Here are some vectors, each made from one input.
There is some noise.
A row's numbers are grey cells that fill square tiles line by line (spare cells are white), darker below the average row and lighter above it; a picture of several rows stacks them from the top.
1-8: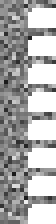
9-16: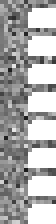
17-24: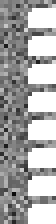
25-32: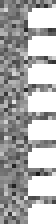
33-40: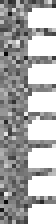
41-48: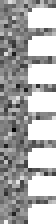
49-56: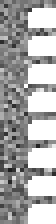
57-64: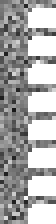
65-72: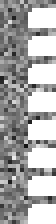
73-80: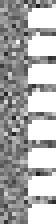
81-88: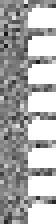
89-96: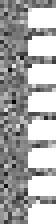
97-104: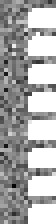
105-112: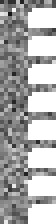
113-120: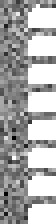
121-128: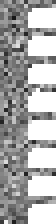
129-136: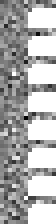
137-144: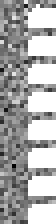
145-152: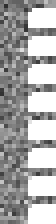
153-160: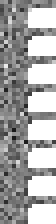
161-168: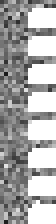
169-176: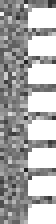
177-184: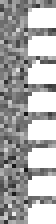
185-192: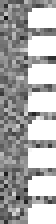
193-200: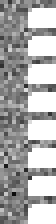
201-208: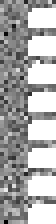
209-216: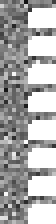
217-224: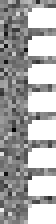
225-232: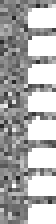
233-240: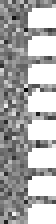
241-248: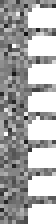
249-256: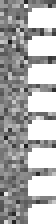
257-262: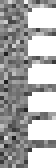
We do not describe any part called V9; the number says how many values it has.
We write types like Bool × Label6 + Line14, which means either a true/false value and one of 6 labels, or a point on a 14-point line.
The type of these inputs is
Line7 × V9 + List3(Circle6).
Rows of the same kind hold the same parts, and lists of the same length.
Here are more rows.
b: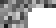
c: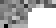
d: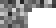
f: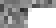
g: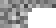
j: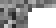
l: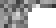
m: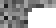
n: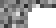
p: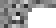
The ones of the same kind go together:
b, c, g, l, n, p
d
f
j
m

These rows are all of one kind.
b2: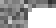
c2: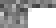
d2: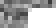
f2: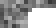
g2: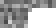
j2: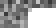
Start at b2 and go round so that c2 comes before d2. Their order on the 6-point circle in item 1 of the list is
b2, f2, j2, c2, d2, g2.
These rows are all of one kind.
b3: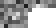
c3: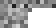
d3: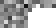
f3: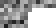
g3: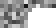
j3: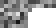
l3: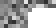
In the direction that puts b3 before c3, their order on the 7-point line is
j3, f3, b3, c3, d3, l3, g3.
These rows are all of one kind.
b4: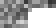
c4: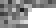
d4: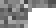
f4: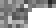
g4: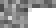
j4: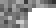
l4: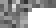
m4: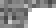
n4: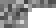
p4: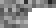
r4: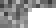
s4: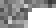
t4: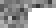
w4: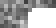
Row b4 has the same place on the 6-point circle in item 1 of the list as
j4, n4, p4 and w4.
